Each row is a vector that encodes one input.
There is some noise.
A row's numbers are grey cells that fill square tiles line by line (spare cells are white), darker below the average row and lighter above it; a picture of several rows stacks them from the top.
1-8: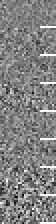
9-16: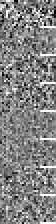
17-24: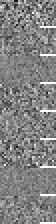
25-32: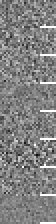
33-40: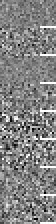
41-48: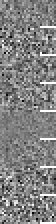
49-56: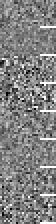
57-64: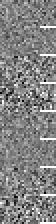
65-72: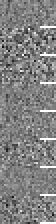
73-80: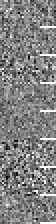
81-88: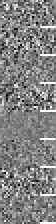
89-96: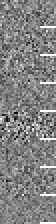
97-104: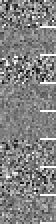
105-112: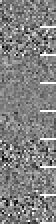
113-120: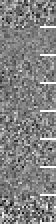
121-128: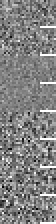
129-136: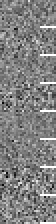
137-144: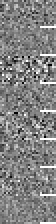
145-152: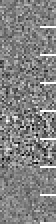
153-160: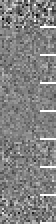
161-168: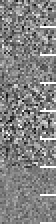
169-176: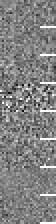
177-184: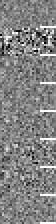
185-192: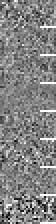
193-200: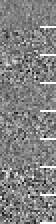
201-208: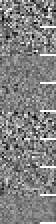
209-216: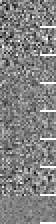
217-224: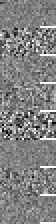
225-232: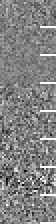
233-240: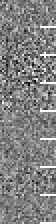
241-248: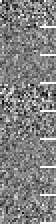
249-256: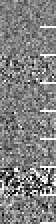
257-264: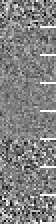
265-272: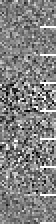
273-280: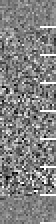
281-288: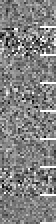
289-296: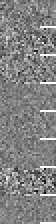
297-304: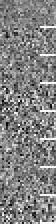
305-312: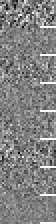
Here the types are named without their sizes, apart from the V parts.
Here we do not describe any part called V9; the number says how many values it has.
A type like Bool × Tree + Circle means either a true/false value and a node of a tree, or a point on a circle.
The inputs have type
(Bool × V9 + Unit) × (Line + Tree) + Circle.
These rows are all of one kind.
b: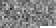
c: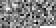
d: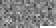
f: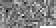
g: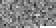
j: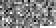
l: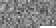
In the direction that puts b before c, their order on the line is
b, l, g, d, j, c, f.
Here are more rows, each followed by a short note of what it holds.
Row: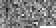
a node of a tree, a true/false value and a value of V9
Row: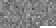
a node of a tree
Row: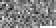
a node of a tree
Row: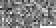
a node of a tree, a true/false value and a value of V9
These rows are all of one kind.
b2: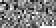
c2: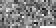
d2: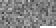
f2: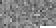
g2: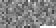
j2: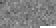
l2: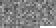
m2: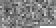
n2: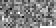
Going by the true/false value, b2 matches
c2, j2 and n2.
